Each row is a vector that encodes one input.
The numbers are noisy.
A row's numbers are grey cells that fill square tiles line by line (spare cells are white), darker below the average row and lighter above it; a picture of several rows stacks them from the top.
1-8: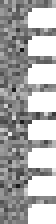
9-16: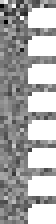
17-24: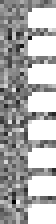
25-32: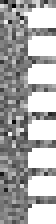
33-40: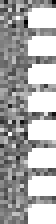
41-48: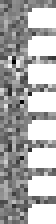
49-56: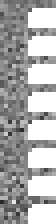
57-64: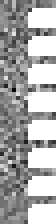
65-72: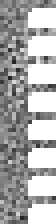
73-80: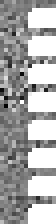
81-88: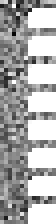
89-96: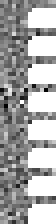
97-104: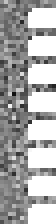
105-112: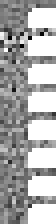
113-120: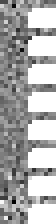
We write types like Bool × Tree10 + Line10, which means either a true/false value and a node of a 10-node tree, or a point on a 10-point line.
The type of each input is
Line12 + Tree8.
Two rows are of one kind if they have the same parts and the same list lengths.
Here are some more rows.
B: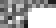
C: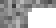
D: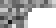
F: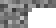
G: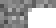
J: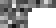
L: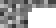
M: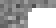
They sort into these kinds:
B, C, D, F, L
G, J, M

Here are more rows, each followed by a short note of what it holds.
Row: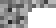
a point on a 12-point line
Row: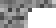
a node of an 8-node tree
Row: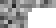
a node of an 8-node tree
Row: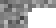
a point on a 12-point line
